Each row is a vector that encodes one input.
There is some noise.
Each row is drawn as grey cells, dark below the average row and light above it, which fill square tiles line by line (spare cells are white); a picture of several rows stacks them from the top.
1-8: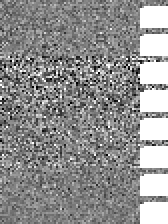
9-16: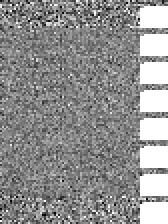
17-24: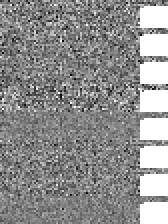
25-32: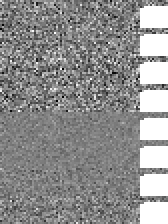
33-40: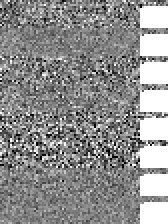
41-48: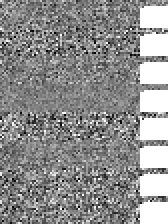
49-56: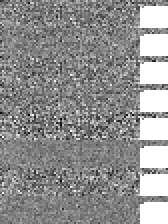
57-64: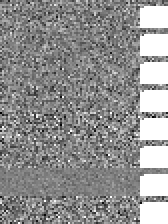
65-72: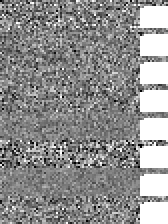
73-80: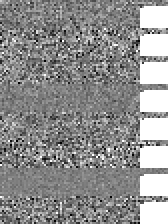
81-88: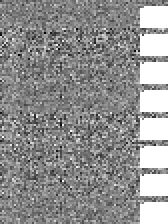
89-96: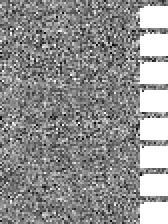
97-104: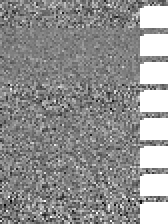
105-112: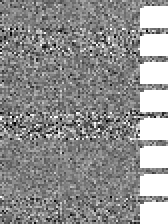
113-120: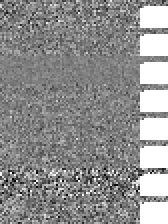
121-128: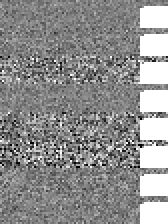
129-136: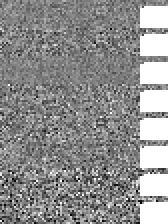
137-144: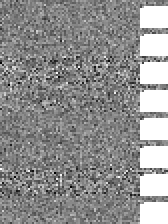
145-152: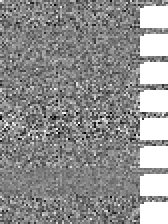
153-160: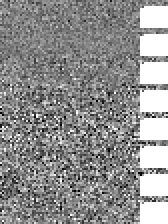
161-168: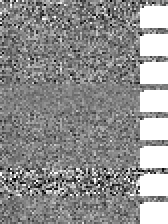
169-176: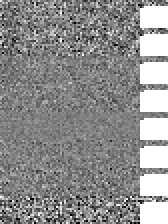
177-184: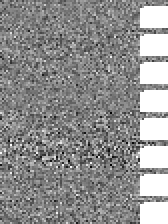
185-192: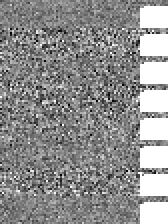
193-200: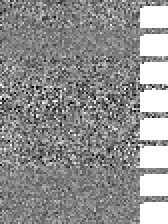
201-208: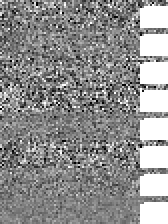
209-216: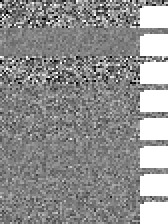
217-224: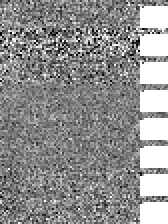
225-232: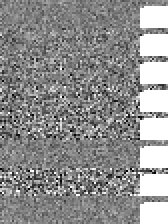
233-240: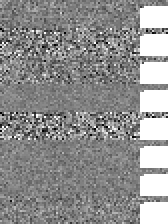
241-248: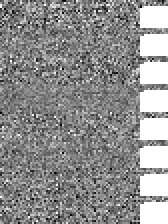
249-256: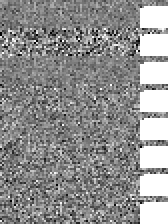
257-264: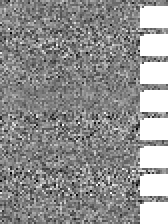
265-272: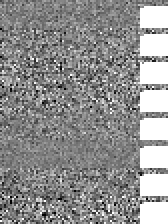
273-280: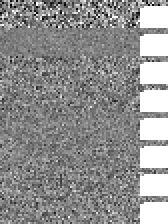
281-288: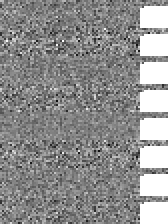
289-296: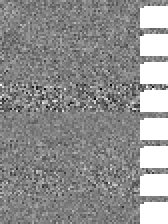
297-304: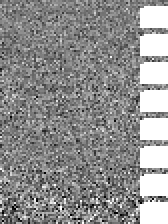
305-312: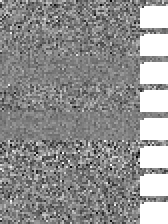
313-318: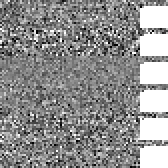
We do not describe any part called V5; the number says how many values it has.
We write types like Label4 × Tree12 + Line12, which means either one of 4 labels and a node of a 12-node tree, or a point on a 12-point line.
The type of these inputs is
Bool × (Circle10 + V5) × (Line10 + Line11).
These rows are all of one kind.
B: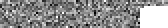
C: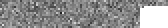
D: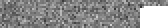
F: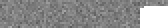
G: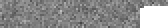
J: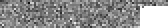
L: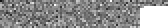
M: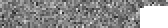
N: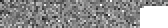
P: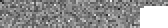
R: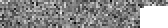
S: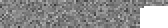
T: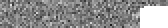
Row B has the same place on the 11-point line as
J and N.
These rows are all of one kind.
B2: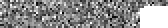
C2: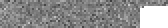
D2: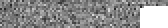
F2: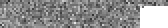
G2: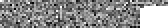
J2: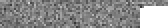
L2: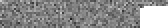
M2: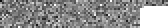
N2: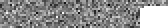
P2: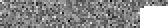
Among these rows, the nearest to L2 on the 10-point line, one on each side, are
C2 and M2.
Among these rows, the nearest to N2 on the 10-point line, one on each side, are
J2 and M2.
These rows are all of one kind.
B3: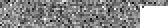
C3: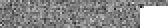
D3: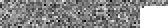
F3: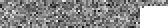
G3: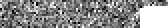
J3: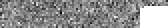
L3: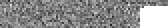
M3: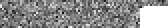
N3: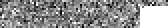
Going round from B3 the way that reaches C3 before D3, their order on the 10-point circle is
B3, G3, C3, L3, F3, J3, D3, M3, N3.
